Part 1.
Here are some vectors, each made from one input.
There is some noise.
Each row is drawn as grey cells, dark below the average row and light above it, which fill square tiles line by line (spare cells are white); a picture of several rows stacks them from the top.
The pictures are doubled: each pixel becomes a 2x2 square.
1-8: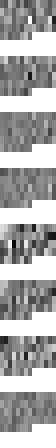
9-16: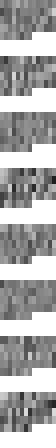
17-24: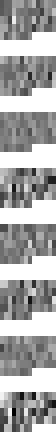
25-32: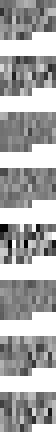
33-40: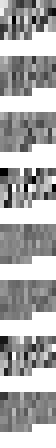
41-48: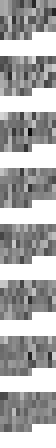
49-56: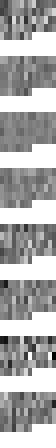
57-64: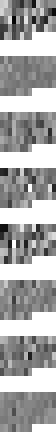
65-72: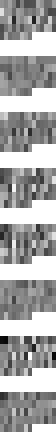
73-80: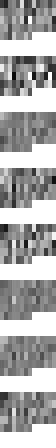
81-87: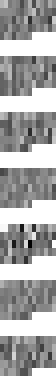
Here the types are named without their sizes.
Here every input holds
a label and four true/false values.
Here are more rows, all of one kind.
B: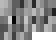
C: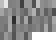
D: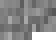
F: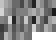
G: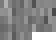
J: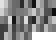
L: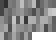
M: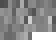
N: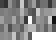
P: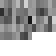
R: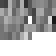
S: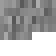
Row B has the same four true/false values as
D, F, J and N.
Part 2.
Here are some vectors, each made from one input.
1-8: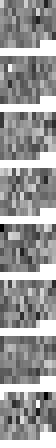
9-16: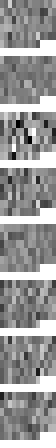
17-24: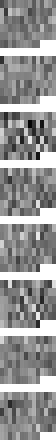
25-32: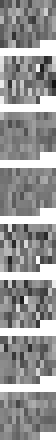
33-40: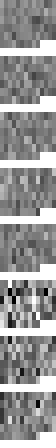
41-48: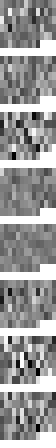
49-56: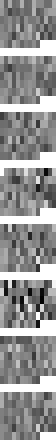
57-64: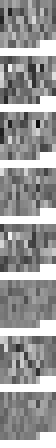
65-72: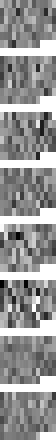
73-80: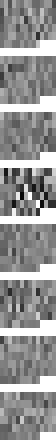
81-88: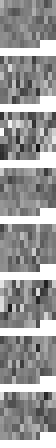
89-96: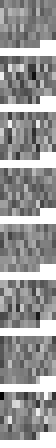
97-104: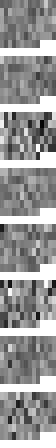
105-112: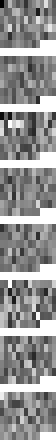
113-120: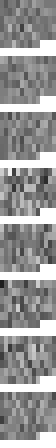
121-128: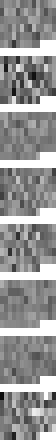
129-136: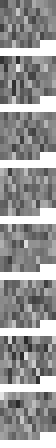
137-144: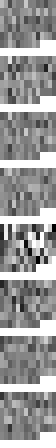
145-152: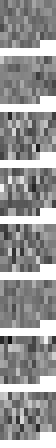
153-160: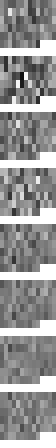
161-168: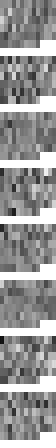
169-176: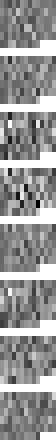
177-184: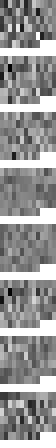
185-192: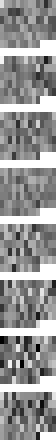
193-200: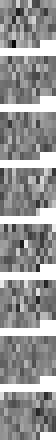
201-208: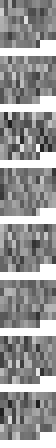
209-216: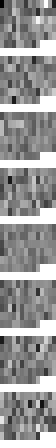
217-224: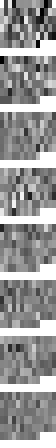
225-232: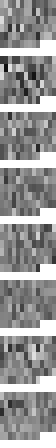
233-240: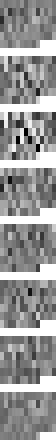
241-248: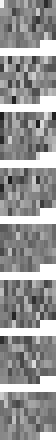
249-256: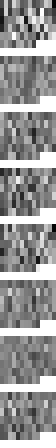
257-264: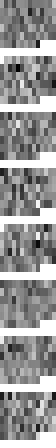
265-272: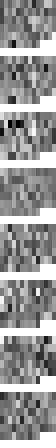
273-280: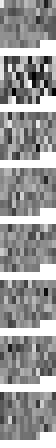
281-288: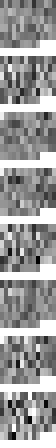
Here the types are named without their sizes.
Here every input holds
either a fixed value, or a point on each of two lines, or four true/false values.
